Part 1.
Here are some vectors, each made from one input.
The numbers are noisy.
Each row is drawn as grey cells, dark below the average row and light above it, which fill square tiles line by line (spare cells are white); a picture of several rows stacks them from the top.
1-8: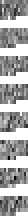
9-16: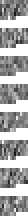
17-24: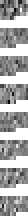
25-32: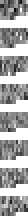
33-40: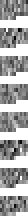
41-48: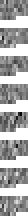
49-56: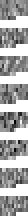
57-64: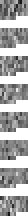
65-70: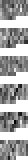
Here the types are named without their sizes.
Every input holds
a label, together with either a fixed value, or a node of a tree.
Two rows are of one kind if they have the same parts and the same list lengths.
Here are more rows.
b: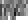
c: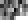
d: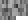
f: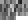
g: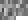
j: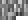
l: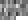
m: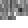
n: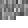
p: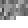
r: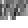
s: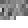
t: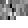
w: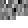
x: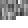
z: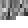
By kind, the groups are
b, c, f, r, w
d, g, j, l, m, n, p, s, t, x, z

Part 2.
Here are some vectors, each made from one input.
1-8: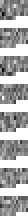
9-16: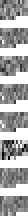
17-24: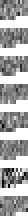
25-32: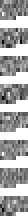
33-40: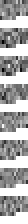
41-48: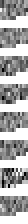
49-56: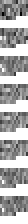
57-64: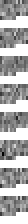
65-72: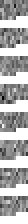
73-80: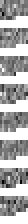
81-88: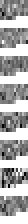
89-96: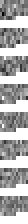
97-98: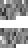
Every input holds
a list of up to two points on a 7-point line.
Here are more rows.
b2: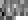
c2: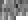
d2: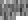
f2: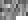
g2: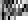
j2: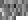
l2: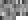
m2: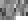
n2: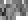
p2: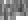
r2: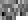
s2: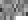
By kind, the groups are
b2, f2, l2, m2, s2
c2, d2, j2, n2, p2, r2
g2

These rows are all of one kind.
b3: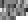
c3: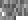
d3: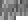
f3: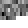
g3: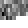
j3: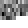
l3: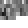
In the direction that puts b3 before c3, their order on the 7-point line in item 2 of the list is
b3, c3, j3, d3, f3, l3, g3.
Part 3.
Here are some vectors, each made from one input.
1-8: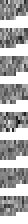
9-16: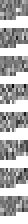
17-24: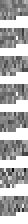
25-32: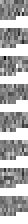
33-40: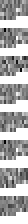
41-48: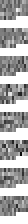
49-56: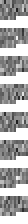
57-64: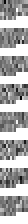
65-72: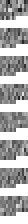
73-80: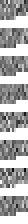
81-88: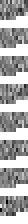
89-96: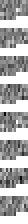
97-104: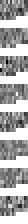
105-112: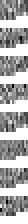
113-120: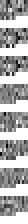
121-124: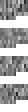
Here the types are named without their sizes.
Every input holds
either a point on a line, or a node of a tree.
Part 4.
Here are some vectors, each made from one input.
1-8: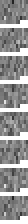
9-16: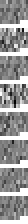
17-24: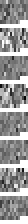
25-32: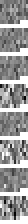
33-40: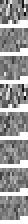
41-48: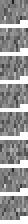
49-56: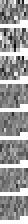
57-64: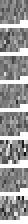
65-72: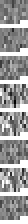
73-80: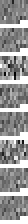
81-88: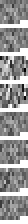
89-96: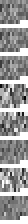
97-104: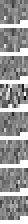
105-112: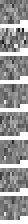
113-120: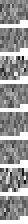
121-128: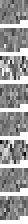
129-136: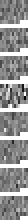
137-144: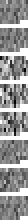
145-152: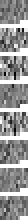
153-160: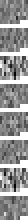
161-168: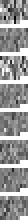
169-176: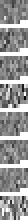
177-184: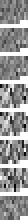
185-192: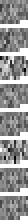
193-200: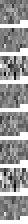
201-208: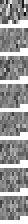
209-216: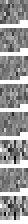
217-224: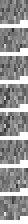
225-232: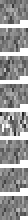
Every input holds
either a point on a 6-point line, or a point on a 10-point line.
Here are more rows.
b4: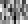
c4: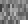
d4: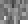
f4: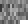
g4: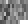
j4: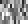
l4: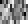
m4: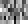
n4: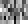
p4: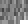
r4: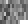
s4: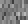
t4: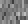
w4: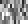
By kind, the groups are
b4, j4, l4, m4, n4, w4
c4, d4, f4, g4, p4, r4, s4, t4

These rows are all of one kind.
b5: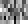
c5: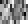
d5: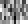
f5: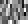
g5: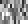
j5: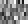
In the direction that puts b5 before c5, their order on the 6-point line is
b5, d5, g5, c5, f5, j5.
